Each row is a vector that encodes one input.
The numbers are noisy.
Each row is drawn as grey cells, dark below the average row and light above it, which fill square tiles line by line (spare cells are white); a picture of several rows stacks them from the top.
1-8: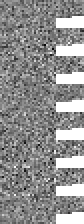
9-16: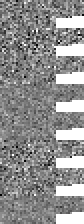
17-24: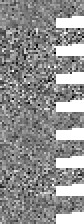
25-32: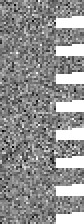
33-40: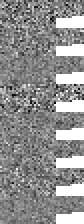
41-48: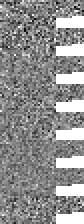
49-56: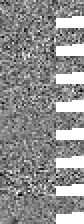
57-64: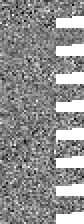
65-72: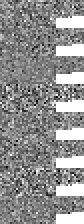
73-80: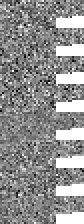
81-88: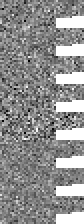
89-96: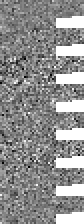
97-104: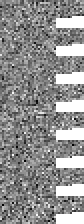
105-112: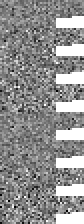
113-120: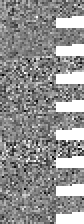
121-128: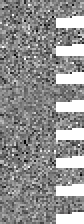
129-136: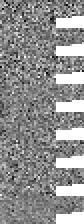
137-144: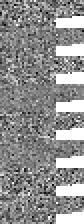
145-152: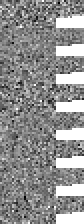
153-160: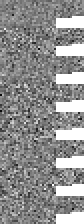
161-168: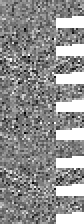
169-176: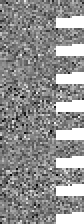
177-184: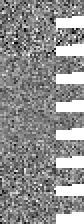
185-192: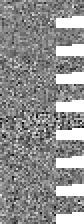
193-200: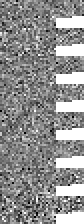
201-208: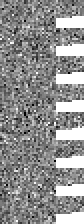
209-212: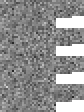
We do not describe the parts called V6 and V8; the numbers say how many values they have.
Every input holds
either a point on a 10-point circle and a true/false value, or one of 4 labels and a value of V8, or a value of V6.
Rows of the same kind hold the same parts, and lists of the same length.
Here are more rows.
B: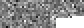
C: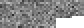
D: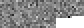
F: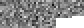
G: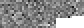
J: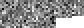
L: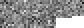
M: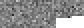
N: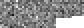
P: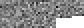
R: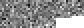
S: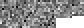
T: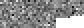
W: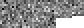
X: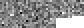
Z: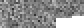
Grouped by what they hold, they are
B, F, L, R, X
C, D, G, M, N, P, T, Z
J, S, W

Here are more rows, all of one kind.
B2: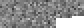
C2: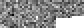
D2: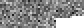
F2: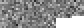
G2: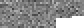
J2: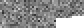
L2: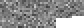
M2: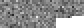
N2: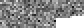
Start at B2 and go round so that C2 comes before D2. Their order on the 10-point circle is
B2, J2, C2, M2, D2, N2, G2, F2, L2.
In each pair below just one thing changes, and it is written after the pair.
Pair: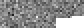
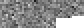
the place on the 10-point circle
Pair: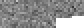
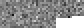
the true/false value
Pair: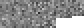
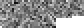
the place on the 10-point circle
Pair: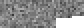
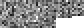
the true/false value
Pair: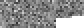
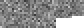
the true/false value
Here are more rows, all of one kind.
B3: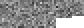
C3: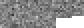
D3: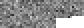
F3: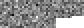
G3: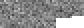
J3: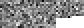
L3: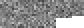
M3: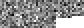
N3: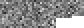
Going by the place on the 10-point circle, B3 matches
L3, M3 and N3.
